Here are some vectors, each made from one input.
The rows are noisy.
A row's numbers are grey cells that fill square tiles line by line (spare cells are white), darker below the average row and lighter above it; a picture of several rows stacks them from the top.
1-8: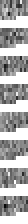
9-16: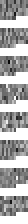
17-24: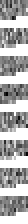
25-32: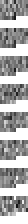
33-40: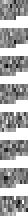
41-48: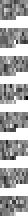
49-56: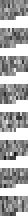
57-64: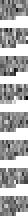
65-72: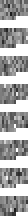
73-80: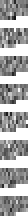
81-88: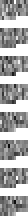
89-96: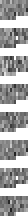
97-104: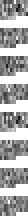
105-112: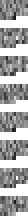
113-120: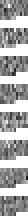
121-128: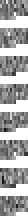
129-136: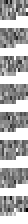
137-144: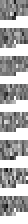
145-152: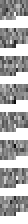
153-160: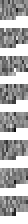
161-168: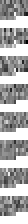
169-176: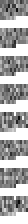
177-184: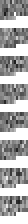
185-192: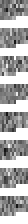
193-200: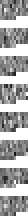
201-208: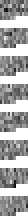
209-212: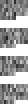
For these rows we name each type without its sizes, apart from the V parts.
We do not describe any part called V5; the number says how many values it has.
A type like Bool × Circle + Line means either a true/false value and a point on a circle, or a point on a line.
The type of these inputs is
List(Line) × V5.
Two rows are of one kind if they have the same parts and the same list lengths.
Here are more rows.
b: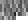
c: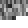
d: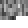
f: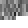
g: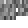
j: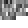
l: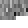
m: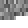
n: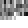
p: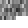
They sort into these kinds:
b, f, g, l, p
c, d, m
j, n

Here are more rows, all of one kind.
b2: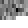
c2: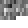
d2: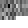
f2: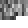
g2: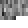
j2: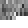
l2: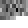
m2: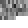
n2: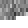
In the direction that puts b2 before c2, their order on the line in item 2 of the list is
b2, c2, d2, f2, j2, l2, g2, m2, n2.
